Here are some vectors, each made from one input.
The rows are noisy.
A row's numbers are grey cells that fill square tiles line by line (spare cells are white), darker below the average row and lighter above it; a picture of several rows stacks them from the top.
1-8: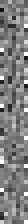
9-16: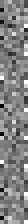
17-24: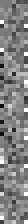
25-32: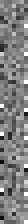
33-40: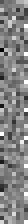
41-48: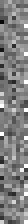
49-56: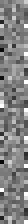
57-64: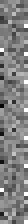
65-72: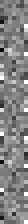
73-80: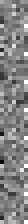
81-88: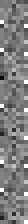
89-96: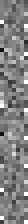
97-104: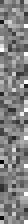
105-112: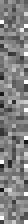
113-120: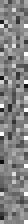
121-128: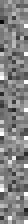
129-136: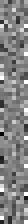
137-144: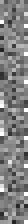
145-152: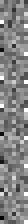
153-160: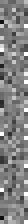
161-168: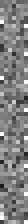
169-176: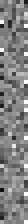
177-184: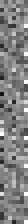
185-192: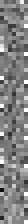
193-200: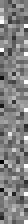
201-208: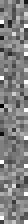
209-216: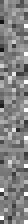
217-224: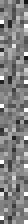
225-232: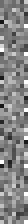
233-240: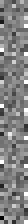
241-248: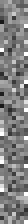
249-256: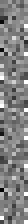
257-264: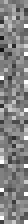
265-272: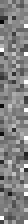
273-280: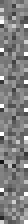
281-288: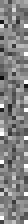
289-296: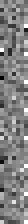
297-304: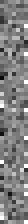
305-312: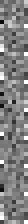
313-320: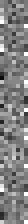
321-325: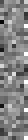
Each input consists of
a point on a 10-point line, together with a list of up to two points on an 8-point line.
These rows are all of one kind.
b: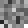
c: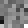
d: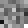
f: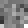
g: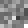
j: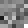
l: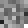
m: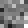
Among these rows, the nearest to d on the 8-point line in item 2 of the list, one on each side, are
c and l.
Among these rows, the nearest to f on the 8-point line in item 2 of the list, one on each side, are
b and c.
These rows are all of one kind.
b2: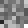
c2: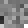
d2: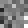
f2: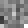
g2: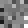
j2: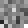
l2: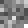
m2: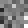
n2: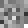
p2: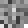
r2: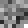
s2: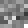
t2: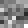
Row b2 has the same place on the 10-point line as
l2, n2 and t2.
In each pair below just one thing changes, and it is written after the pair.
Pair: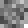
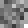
the place on the 8-point line in item 2 of the list
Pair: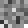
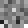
the place on the 8-point line in item 2 of the list
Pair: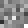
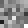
the place on the 10-point line
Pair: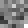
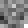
the place on the 8-point line in item 2 of the list
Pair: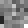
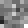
the place on the 8-point line in item 1 of the list
